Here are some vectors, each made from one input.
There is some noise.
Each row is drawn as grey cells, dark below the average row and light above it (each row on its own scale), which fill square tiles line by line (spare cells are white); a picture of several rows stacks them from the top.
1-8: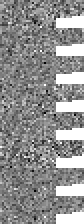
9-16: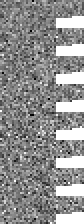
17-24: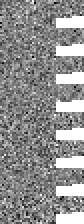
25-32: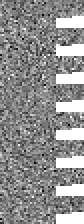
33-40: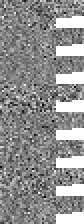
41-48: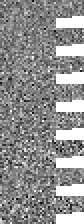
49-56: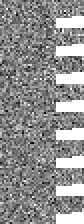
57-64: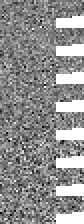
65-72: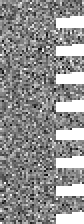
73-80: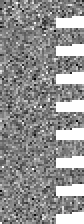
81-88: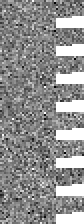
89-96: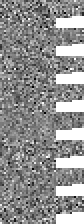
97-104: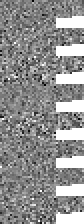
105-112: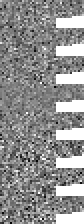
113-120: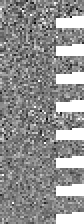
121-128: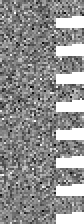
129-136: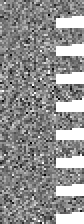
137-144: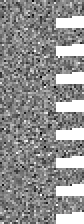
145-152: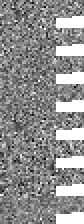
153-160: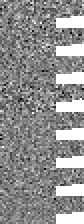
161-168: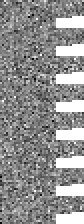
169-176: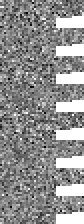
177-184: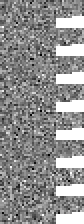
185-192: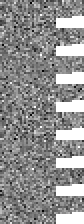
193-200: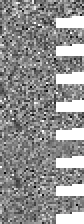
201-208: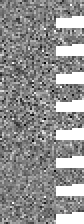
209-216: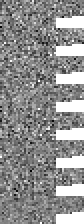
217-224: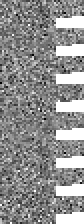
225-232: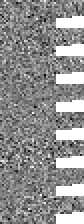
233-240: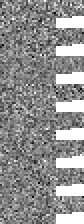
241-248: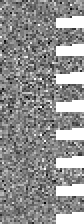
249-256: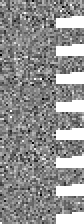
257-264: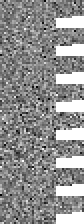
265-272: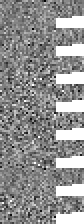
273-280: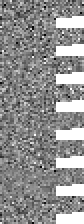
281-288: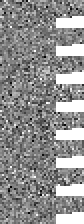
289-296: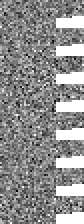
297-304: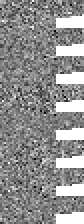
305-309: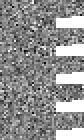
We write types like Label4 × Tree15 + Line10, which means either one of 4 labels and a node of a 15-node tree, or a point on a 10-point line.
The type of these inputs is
(Label4 × Label5 + Label8) × Line5.
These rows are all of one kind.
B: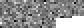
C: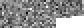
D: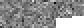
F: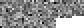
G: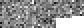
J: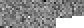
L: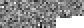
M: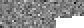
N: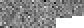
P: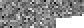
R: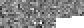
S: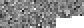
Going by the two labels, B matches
F, J and N.
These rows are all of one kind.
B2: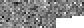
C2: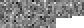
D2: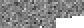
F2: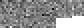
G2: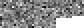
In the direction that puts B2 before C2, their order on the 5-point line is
G2, D2, B2, F2, C2.
